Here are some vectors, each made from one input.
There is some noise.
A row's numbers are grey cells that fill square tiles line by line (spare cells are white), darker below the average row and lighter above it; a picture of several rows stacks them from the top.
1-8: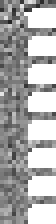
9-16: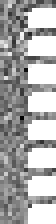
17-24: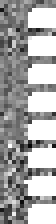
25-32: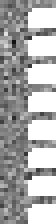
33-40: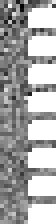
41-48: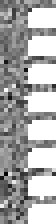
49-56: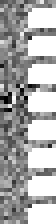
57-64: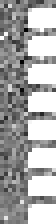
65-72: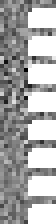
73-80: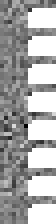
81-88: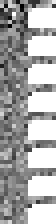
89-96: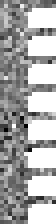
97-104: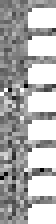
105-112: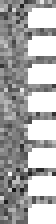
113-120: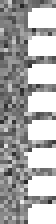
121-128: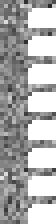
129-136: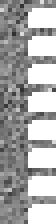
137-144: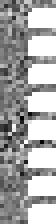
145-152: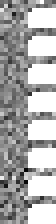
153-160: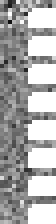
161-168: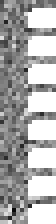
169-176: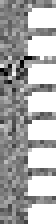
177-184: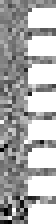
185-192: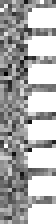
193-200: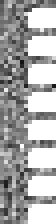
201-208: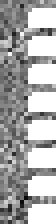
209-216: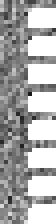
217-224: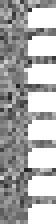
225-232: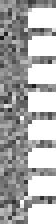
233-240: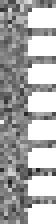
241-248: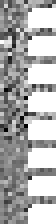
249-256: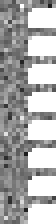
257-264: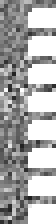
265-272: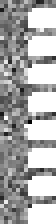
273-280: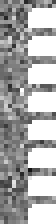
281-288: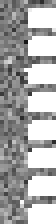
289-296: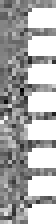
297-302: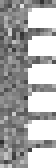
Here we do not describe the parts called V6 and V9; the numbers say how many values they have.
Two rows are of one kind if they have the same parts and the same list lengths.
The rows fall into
3 kinds.
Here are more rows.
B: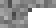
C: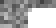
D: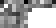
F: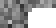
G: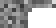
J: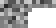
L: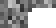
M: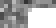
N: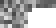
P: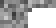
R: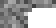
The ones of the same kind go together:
B, G, J
C, D, L, M, N, R
F, P

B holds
a point on a 5-point circle, a node of a 10-node tree, a value of V6 and a value of V9.
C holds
four true/false values, a value of V6 and a value of V9.
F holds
a node of a 10-node tree, a value of V6 and a value of V9.
